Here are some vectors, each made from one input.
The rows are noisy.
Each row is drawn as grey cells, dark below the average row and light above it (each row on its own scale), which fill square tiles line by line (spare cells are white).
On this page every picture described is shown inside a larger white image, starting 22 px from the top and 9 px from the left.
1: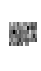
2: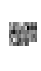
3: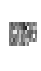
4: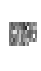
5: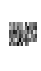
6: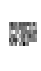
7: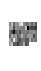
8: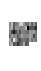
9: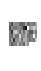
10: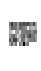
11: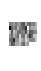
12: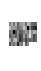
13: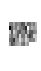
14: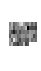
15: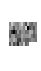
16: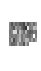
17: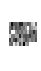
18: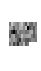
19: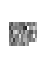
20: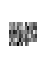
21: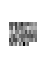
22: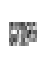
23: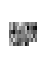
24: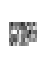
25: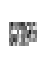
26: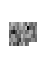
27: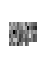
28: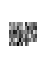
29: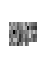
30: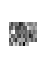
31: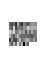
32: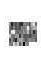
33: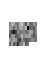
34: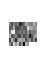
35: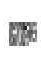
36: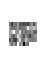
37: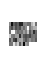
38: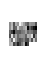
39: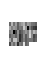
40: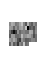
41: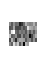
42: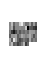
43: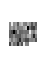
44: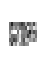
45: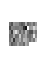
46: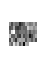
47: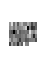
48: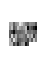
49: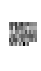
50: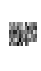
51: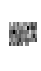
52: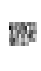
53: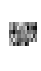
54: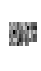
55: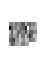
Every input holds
either a point on a 6-point line, or a point on an 8-point line.
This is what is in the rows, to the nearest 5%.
About 50% of them hold a point on a 6-point line. The rest hold a point on an 8-point line.
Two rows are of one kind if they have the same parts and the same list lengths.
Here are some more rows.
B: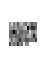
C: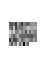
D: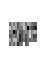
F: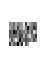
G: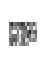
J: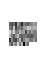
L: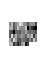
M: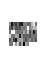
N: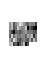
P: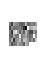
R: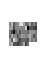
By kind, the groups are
B, D, F, L, N, R
C, G, J, M, P

